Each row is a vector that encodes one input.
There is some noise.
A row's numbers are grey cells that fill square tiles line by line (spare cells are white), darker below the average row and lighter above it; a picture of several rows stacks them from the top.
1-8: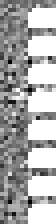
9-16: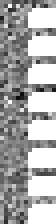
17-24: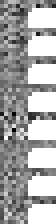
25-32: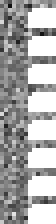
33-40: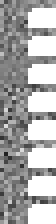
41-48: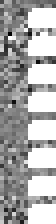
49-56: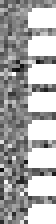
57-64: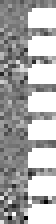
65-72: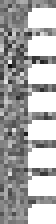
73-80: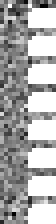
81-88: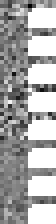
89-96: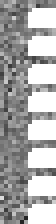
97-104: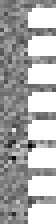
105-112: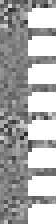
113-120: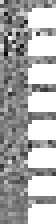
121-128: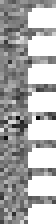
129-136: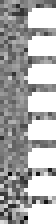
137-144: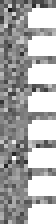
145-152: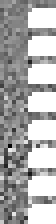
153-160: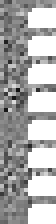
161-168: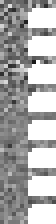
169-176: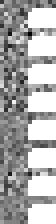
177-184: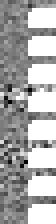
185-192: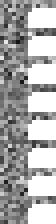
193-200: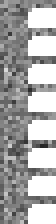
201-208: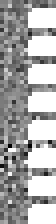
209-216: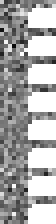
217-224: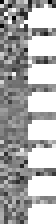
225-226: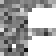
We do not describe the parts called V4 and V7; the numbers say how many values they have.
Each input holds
three labels (each one of 6), a value of V4 and a value of V7.
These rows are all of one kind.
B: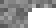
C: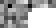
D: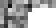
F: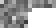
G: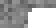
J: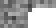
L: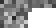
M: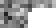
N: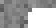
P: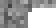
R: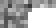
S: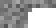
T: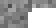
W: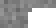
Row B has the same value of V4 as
D, M, P and R.
